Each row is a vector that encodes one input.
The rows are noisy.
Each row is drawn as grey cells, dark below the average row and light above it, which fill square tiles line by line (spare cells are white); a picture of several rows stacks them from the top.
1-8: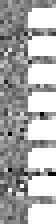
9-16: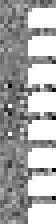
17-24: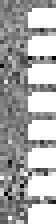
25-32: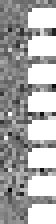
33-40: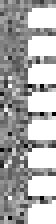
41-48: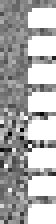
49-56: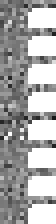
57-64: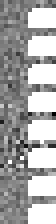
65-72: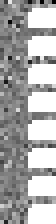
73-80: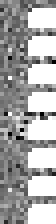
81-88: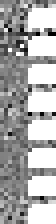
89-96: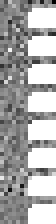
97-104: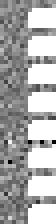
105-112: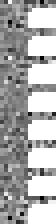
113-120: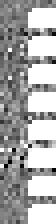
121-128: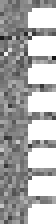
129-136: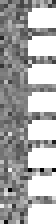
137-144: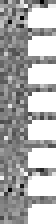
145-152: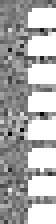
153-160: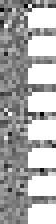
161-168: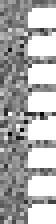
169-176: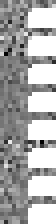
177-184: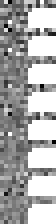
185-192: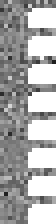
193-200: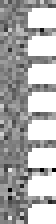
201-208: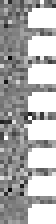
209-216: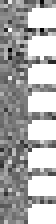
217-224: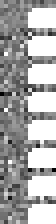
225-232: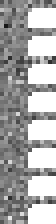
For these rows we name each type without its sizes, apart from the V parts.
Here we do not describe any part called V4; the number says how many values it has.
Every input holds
a node of a tree, together with a list of items, each a true/false value and a value of V4.
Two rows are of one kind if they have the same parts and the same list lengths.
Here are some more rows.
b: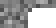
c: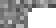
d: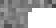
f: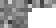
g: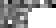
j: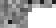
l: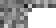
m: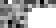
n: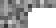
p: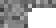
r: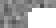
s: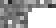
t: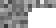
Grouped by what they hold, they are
b, f, n, t
c, d, g, l, m, p
j
r, s

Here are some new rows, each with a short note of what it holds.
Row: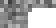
a node of a tree, together with a list of two items
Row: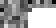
a node of a tree, together with the empty list
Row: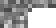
a node of a tree, together with a list of two items
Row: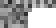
a node of a tree, together with the empty list
